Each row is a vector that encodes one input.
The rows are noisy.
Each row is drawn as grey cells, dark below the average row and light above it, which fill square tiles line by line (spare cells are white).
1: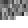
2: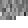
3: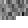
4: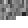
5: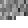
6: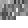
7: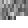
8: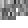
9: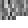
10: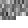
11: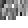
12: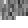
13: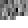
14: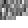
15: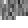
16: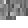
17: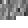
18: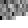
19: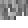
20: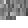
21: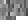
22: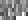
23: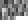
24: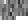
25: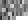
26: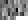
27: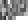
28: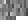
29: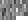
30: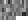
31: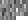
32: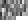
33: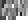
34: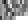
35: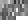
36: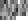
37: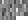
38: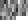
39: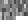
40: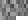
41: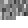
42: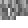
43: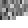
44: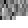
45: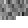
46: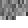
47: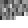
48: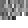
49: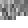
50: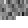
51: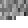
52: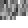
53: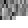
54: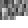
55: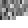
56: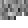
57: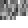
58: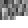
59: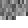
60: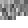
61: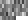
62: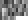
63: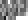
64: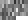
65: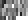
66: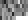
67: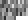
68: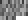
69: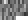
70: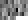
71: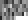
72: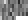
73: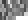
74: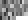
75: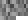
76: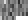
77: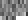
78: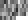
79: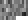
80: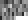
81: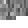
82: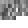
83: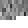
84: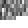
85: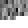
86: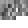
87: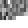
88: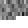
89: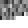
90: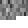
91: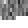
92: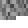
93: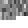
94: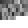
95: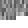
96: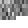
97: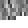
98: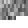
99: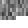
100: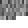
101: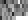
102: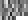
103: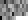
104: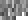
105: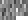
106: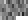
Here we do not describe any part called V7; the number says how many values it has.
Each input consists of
a value of V7, together with either a point on a 4-point line, or a point on a 6-point line.
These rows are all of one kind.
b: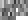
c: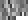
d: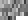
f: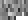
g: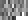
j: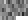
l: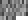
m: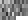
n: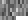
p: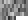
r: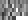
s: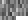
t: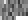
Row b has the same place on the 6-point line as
n, r and s.
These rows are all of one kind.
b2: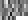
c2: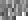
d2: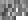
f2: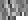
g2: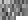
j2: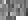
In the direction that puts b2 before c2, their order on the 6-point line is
j2, f2, g2, b2, d2, c2.
